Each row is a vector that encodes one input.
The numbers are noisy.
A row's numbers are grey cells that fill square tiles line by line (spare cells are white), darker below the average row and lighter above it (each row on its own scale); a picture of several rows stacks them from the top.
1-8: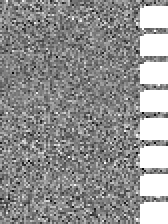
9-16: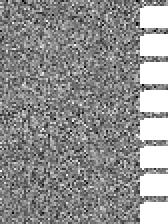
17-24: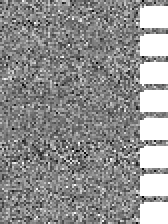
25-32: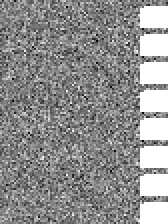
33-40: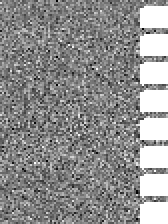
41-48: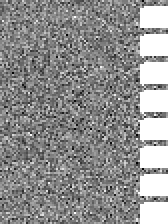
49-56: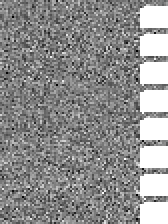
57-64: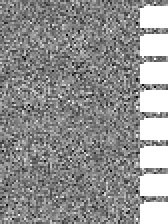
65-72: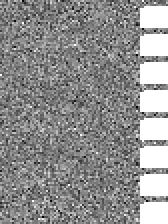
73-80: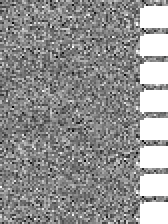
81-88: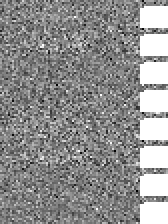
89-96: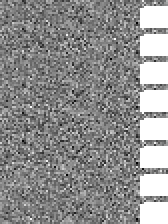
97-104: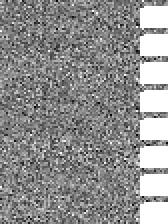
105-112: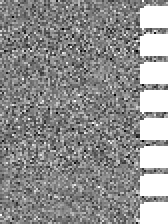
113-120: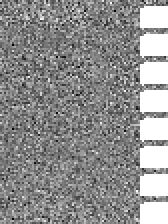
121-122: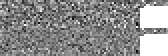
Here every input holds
either two labels (each one of 5), or a point on a 5-point line and a true/false value.
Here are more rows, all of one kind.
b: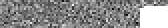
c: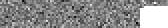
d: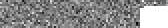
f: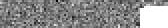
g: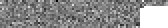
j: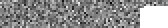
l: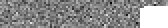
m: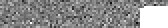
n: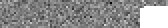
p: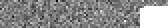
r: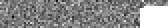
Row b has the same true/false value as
f, j and r.
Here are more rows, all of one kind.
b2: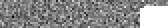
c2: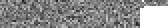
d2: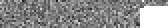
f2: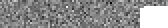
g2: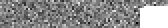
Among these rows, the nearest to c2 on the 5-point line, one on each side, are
d2 and g2.
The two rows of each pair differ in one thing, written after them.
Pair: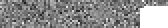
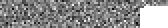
the true/false value
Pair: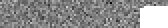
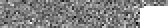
the true/false value
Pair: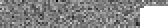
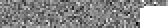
the place on the 5-point line
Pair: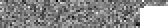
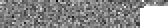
the true/false value
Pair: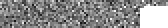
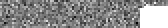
the place on the 5-point line
